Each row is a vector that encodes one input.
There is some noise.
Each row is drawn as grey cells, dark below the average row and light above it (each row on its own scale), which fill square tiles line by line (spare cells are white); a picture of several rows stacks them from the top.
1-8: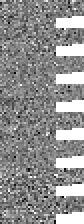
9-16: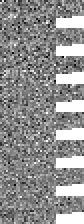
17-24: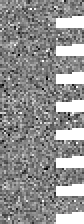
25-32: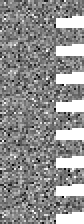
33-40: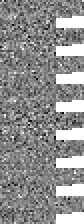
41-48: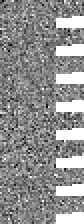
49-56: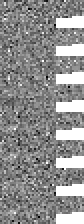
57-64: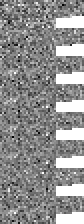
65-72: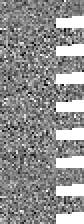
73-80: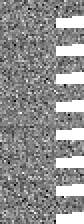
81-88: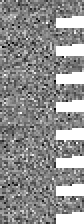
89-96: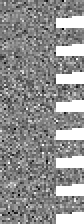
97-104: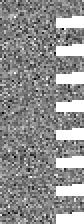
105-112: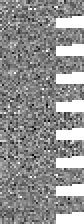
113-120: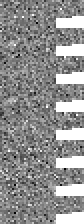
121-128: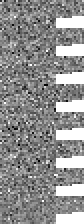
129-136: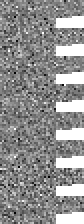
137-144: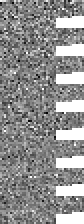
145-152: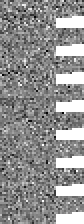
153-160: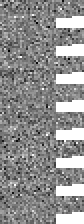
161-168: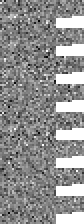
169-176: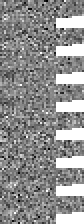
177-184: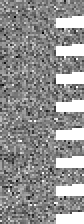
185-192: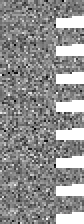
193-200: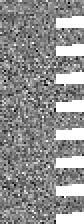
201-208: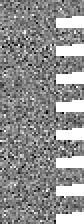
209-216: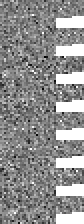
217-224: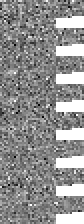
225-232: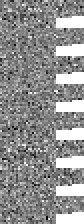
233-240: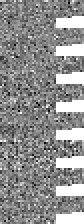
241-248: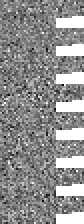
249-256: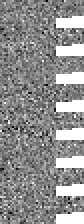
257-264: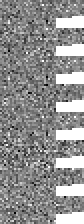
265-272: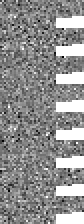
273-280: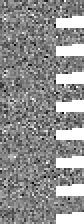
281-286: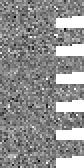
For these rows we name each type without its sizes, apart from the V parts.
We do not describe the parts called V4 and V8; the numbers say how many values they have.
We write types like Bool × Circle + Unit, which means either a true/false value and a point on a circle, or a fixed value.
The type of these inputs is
(Bool × Bool × Bool × Bool + V8) × (Tree + V4).
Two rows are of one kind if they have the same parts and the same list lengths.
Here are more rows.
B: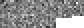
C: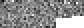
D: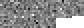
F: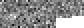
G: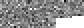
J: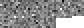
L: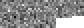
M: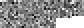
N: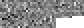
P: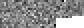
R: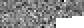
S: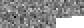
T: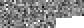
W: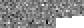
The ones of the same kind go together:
B, C
D, F, J, P, R
G, N
L, M, S, T, W

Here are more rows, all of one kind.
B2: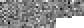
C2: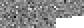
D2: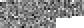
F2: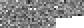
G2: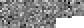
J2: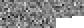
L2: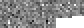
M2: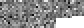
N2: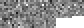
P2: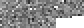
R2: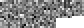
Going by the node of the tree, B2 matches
G2 and M2.
